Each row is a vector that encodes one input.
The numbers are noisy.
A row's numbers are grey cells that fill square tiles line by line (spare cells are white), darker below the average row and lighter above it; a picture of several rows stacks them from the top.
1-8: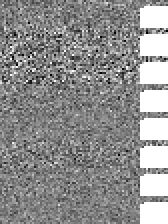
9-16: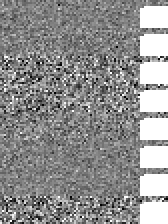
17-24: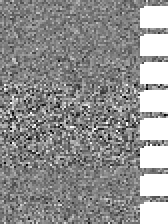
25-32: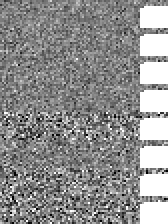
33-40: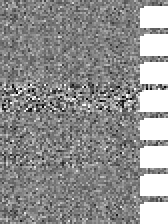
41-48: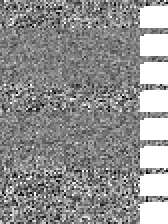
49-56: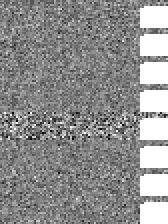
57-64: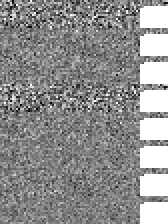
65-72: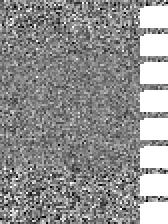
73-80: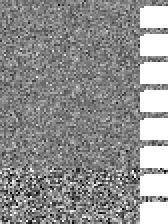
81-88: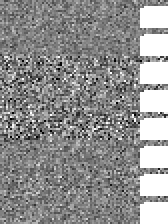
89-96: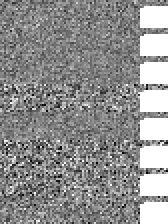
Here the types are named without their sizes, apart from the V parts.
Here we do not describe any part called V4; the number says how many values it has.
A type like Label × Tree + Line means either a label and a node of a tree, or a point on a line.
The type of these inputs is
Bool × List(V4) + Line.
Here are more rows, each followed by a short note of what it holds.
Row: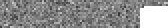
a true/false value, together with a list of one item
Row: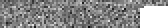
a true/false value, together with the empty list
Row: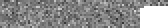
a true/false value, together with a list of one item
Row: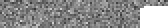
a true/false value, together with a list of one item
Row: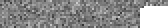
a true/false value, together with the empty list
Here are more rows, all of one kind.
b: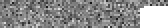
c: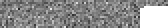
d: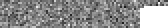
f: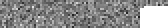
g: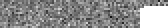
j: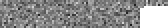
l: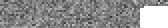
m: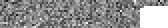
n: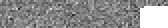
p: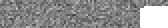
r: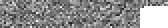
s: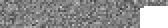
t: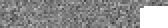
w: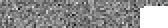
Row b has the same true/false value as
d, g and t.
